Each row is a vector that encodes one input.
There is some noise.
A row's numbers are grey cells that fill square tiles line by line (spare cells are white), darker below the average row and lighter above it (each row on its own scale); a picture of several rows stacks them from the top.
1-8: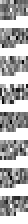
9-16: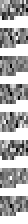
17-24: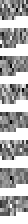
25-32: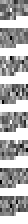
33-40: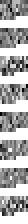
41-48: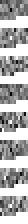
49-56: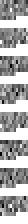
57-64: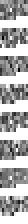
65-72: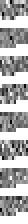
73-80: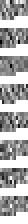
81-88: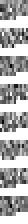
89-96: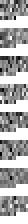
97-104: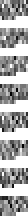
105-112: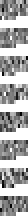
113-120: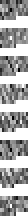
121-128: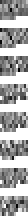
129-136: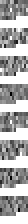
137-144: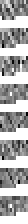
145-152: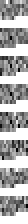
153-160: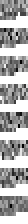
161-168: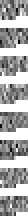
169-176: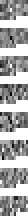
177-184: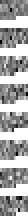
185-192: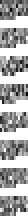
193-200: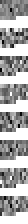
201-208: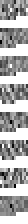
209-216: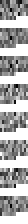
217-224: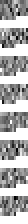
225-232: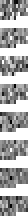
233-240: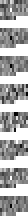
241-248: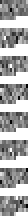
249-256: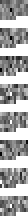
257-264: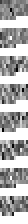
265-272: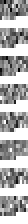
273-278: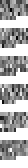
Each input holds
either a point on a 9-point circle, or a point on a 16-point circle and a true/false value.
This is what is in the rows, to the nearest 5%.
About 30% of them hold a point on a 9-point circle. The rest hold a point on a 16-point circle and a true/false value.
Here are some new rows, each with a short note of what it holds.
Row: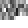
a point on a 9-point circle
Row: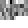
a point on a 9-point circle
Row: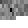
a point on a 16-point circle and a true/false value
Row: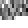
a point on a 9-point circle
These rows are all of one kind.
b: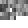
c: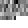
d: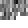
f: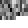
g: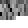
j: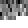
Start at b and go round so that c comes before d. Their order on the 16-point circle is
b, j, g, f, c, d.
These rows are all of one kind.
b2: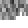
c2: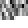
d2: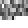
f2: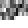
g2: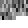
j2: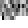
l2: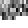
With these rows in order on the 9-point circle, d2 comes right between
j2 and l2.
